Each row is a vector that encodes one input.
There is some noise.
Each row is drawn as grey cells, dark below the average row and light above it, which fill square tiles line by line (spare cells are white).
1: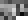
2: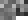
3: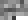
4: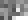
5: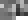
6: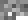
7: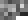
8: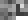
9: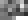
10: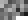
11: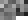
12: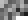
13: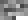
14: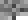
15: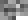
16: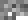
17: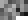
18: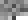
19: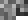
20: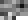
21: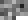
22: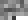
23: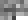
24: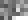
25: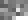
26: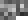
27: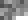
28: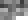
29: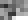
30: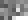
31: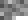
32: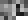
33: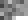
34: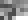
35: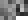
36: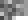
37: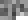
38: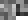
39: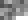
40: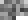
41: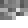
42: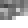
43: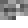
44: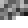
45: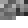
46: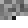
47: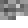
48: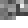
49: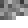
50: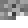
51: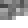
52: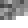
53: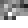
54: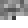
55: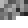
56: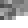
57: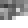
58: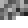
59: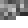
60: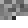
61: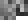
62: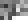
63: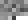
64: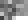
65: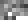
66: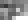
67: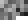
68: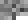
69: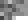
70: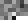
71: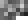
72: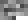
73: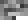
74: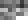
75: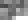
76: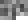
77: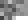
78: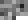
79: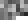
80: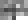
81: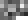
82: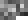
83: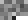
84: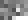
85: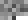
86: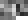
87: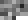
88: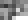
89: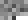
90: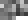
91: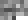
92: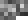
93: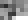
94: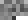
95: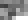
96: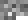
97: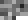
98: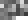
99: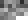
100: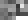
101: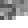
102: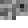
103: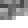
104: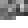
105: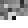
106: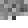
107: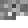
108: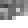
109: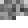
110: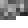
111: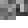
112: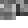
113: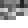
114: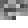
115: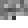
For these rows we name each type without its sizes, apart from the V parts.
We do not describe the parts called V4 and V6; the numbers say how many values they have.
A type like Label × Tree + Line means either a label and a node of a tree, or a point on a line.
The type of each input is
Bool × V4 + Line + V6.
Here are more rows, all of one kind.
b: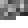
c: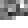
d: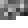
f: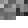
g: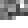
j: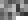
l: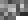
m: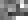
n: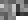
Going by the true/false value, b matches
d and f.
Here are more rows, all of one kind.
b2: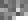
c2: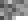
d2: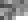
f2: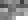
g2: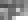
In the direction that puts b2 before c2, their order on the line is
b2, g2, f2, d2, c2.
